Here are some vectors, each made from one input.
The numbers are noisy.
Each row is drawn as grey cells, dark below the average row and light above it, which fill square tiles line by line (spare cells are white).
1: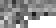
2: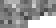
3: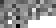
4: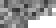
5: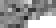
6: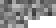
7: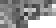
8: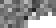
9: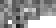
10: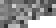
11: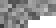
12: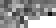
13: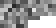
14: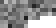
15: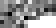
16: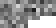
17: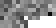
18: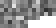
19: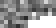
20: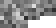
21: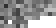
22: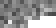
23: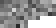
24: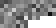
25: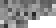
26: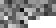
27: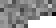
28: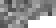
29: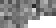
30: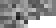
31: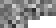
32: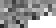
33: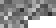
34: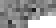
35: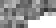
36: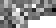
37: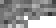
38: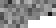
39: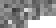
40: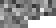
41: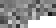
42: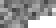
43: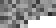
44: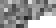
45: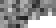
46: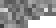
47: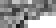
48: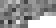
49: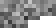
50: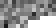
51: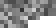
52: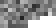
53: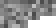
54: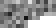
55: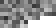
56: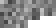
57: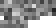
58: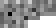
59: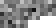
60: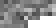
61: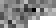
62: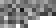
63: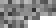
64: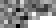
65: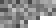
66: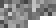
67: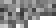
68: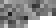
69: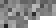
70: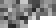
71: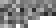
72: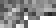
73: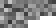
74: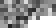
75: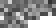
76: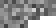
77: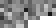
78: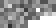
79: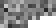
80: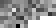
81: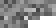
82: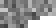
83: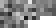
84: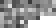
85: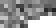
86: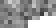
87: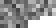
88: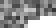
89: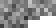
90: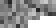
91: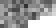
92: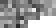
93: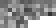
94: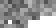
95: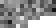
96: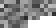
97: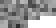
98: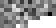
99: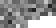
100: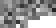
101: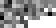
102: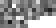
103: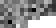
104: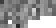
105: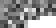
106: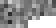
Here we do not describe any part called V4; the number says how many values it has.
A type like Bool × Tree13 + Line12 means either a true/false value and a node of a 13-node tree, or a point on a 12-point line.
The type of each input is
Circle11 × (Line5 + V4).
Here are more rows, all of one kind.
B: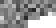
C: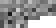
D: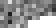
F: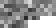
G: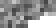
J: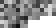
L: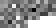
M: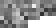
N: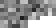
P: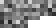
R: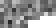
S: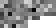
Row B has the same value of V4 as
L and N.
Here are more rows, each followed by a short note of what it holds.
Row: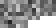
a point on an 11-point circle and a value of V4
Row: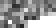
a point on an 11-point circle and a point on a 5-point line
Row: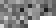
a point on an 11-point circle and a value of V4
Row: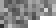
a point on an 11-point circle and a point on a 5-point line
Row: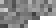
a point on an 11-point circle and a point on a 5-point line
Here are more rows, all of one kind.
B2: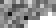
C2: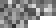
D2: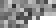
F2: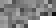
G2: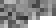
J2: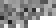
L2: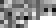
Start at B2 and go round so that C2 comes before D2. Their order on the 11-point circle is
B2, G2, L2, F2, C2, J2, D2.
